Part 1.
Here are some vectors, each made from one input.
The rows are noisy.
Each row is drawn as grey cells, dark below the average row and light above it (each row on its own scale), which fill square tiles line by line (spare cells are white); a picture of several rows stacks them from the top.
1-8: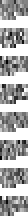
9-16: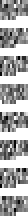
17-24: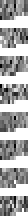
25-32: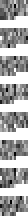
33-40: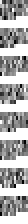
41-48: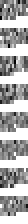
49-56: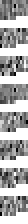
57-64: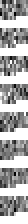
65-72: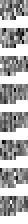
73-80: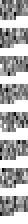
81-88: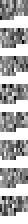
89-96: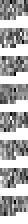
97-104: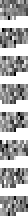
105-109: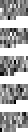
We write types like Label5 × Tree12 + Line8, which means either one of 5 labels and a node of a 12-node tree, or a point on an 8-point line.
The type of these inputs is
Bool × (Circle15 + Unit).
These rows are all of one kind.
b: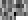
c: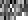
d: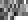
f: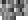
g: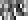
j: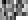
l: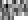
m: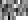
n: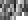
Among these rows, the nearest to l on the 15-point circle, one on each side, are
d and m.
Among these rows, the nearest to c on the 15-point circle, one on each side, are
b and n.
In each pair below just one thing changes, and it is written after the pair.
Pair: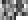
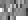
the true/false value
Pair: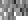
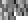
the place on the 15-point circle
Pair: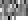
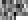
the true/false value
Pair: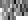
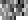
the true/false value
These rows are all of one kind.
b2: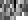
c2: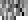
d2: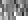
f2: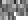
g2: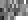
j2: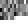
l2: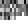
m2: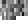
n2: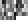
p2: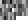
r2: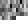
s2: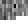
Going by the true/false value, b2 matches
d2, f2 and l2.
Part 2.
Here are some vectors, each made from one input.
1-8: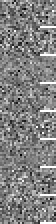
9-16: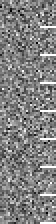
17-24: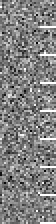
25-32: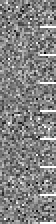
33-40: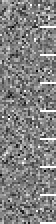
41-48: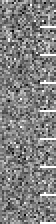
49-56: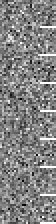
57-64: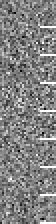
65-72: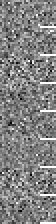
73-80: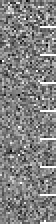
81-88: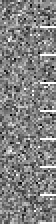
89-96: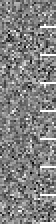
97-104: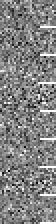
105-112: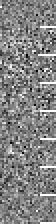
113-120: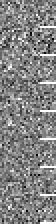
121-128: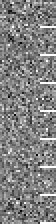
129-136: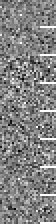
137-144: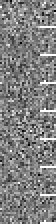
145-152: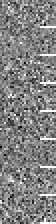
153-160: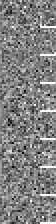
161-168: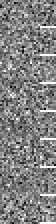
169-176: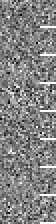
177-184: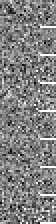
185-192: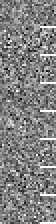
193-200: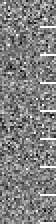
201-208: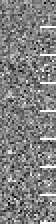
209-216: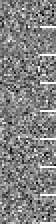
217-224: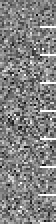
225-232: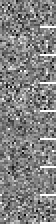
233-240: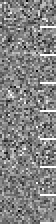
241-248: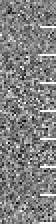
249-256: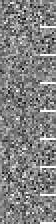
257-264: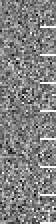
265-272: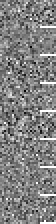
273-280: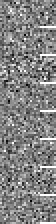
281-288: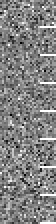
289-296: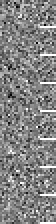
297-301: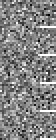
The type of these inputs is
Label5 × Label7 + Unit.
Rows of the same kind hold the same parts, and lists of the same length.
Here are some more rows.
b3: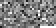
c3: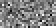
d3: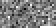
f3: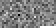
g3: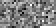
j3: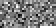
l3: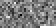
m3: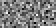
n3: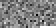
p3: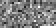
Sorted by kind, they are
b3
c3, d3, f3, g3, j3, l3, m3, n3, p3

